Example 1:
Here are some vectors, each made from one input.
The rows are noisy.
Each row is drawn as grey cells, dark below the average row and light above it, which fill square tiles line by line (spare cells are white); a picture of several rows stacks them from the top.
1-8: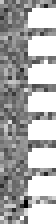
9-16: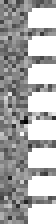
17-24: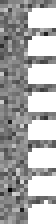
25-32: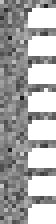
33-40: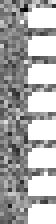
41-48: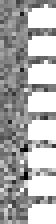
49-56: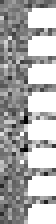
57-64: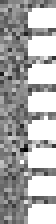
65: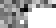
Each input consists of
a true/false value, together with either a point on an 8-point circle, or a fixed value.
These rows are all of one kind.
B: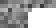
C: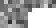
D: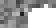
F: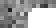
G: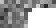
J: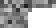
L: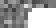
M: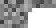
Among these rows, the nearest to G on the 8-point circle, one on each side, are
F and L.
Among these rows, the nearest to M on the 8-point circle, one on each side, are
D and L.
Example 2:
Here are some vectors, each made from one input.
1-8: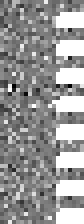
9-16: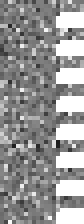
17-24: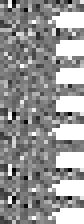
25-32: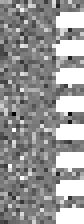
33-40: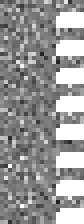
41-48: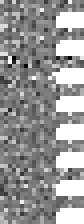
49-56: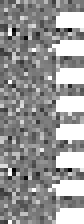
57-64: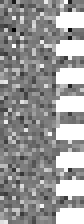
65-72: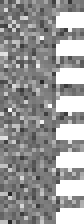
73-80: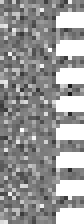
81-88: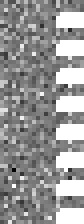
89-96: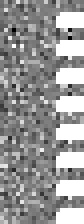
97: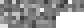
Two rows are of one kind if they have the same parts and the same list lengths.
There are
3 kinds of row.
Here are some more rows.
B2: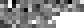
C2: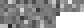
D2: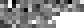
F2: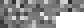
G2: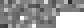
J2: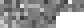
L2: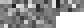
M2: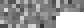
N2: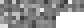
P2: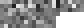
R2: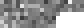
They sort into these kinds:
B2, D2
C2, J2, L2, N2, P2, R2
F2, G2, M2

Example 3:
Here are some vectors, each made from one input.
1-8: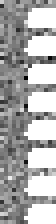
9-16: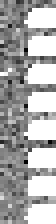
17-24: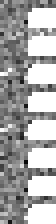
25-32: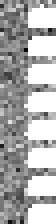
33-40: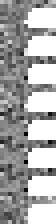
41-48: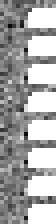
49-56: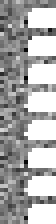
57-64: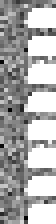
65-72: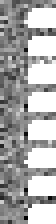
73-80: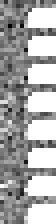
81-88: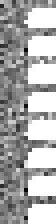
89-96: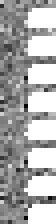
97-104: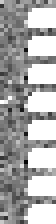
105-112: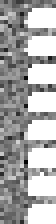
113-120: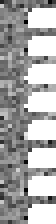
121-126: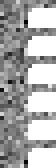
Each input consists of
a point on an 8-point line, together with either a point on an 8-point circle, or a fixed value.
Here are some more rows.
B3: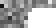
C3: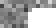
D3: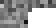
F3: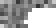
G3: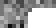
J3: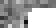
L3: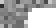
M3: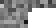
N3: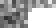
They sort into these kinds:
B3, C3, F3, G3, L3, N3
D3, J3, M3

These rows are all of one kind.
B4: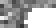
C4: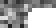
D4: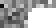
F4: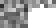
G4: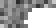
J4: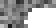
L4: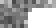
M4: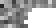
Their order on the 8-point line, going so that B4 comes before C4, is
F4, D4, M4, L4, B4, G4, J4, C4.
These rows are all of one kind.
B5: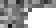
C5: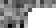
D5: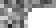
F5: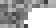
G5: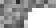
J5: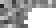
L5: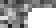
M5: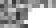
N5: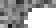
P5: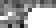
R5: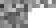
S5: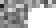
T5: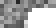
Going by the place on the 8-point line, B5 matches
C5, D5, L5 and P5.
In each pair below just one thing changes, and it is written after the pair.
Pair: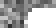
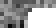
the place on the 8-point circle
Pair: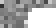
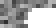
the place on the 8-point circle
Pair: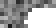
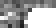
the place on the 8-point circle
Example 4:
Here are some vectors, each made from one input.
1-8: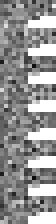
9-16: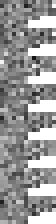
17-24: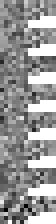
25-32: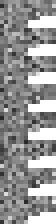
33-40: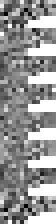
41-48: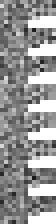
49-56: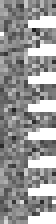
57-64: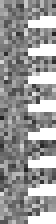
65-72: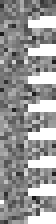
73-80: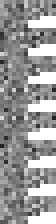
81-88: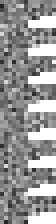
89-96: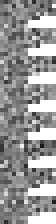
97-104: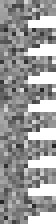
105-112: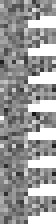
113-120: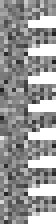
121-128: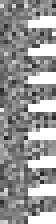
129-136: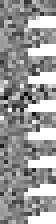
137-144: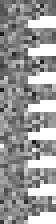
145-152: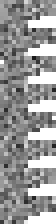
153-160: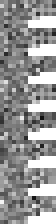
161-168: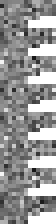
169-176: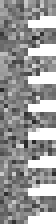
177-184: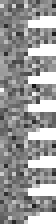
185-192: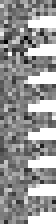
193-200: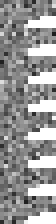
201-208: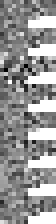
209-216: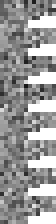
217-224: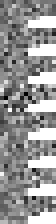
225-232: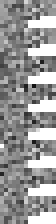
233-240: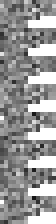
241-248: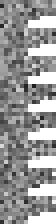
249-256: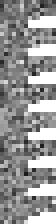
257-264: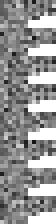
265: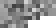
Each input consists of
a list of up to two points on a 12-point line.
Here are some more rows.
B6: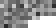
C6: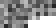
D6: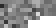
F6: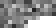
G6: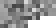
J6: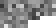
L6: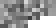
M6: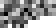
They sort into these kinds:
B6, C6, G6, L6
D6, F6, J6
M6

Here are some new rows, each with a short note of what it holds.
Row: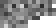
a list of two items
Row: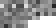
a list of one item
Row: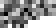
the empty list
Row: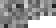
a list of one item
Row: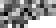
the empty list
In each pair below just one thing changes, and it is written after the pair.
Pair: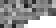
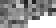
the place on the 12-point line in item 2 of the list
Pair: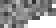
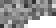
the place on the 12-point line in item 2 of the list
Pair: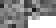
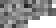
the place on the 12-point line in item 1 of the list
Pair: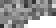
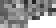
the place on the 12-point line in item 2 of the list
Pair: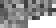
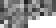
the place on the 12-point line in item 1 of the list
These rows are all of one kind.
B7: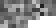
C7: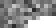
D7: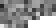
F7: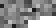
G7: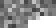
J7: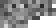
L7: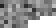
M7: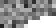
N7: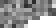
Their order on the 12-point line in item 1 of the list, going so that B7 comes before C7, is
G7, B7, C7, F7, D7, L7, J7, N7, M7.
